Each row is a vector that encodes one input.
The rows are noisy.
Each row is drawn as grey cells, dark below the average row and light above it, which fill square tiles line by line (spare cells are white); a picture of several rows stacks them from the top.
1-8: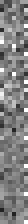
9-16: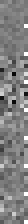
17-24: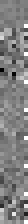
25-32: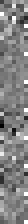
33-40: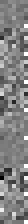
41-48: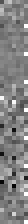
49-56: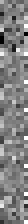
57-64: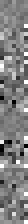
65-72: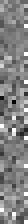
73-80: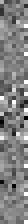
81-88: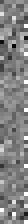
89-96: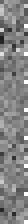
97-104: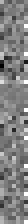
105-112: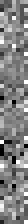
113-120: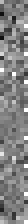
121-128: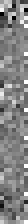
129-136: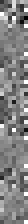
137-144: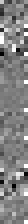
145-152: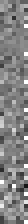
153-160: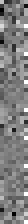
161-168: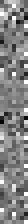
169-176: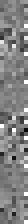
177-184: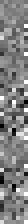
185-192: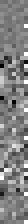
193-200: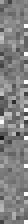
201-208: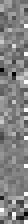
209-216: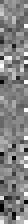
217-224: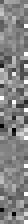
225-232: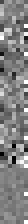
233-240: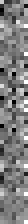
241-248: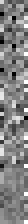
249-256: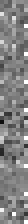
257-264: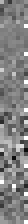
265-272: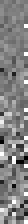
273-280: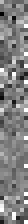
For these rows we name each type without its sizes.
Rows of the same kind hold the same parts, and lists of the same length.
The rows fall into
3 kinds.
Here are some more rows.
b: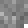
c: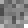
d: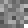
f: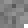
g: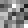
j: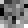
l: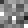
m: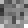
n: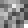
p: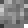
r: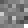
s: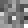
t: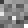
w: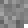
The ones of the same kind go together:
b, c, d, m, w
f, j, l, p, r, s, t
g, n

